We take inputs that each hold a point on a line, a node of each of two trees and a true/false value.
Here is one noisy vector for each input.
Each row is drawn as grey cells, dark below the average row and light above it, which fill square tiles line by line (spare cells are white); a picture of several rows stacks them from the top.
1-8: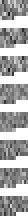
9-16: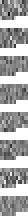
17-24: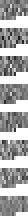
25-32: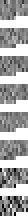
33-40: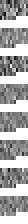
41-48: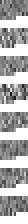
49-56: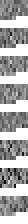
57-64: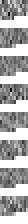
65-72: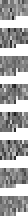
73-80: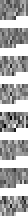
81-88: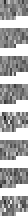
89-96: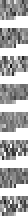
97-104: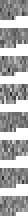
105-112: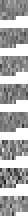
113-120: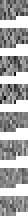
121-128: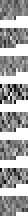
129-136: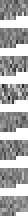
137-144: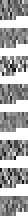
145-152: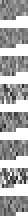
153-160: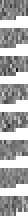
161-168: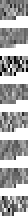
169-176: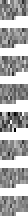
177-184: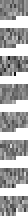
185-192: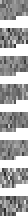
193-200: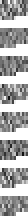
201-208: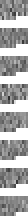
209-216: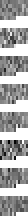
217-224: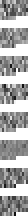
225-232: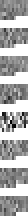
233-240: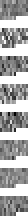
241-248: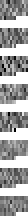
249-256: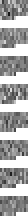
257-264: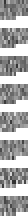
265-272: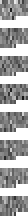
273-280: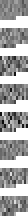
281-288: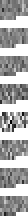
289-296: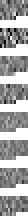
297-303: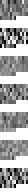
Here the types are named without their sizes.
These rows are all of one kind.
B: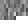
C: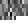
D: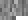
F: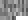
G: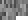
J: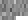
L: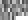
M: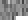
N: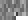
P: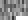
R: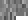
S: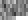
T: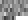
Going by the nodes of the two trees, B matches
F, L, N and P.
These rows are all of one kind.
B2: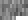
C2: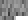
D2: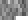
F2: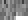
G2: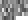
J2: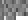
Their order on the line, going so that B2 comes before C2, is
G2, B2, C2, F2, D2, J2.
